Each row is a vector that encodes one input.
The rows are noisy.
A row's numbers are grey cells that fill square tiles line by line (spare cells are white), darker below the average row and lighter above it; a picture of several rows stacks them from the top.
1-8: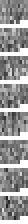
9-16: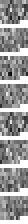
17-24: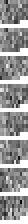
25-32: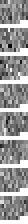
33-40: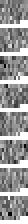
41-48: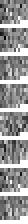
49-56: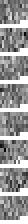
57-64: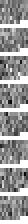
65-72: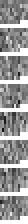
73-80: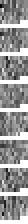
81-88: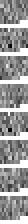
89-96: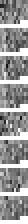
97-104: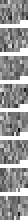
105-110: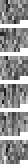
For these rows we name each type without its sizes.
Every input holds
a point on a circle and a point on a line.
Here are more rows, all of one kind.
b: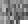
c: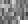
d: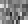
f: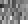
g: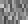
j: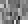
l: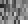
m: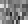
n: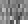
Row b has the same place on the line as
c, d and m.
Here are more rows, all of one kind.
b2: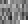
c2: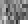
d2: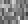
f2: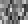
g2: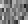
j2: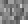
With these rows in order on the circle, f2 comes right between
c2 and g2.
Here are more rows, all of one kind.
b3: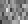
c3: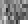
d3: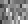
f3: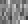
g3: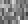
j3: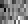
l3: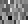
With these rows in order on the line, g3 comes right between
c3 and f3.
